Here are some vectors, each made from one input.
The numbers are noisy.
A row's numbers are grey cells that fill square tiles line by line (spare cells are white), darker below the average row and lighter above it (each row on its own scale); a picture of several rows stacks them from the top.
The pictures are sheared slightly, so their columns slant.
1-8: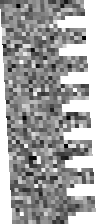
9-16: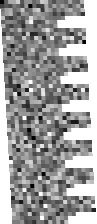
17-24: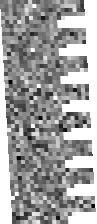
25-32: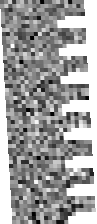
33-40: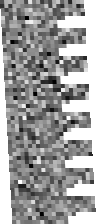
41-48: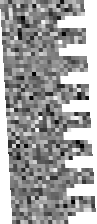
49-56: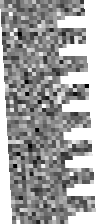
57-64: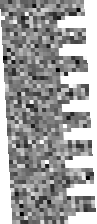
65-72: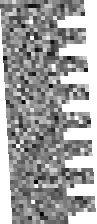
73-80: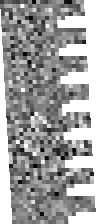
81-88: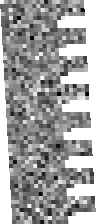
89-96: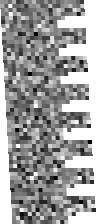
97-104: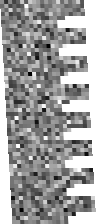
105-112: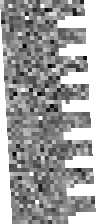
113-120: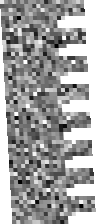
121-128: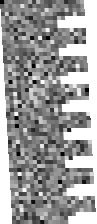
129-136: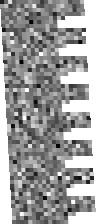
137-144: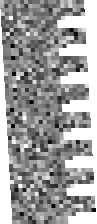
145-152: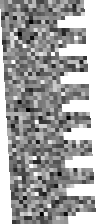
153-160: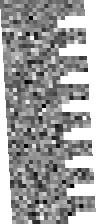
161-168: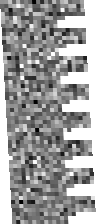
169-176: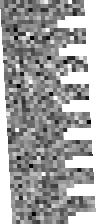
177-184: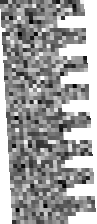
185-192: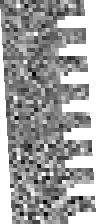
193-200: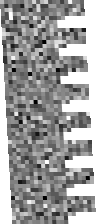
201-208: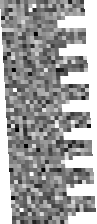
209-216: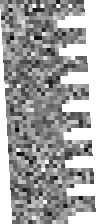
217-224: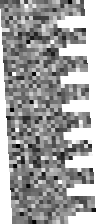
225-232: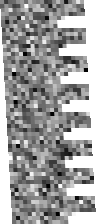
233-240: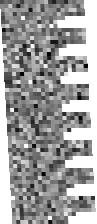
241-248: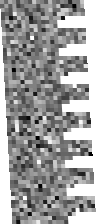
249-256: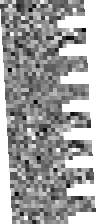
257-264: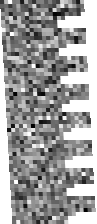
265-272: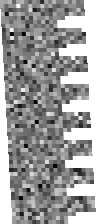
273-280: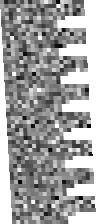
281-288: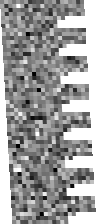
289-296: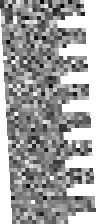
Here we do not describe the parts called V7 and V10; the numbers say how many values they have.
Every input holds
a true/false value and a value of V10, together with either a node of an 11-node tree, or a value of V7.
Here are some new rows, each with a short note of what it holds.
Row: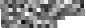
a node of an 11-node tree, a true/false value and a value of V10
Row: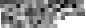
a true/false value, a value of V7 and a value of V10
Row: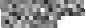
a node of an 11-node tree, a true/false value and a value of V10
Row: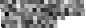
a node of an 11-node tree, a true/false value and a value of V10
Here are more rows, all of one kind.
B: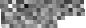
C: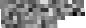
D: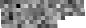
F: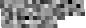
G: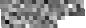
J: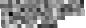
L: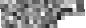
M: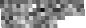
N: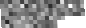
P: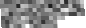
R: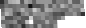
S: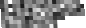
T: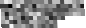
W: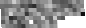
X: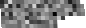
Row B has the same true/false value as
J, L, T and W.
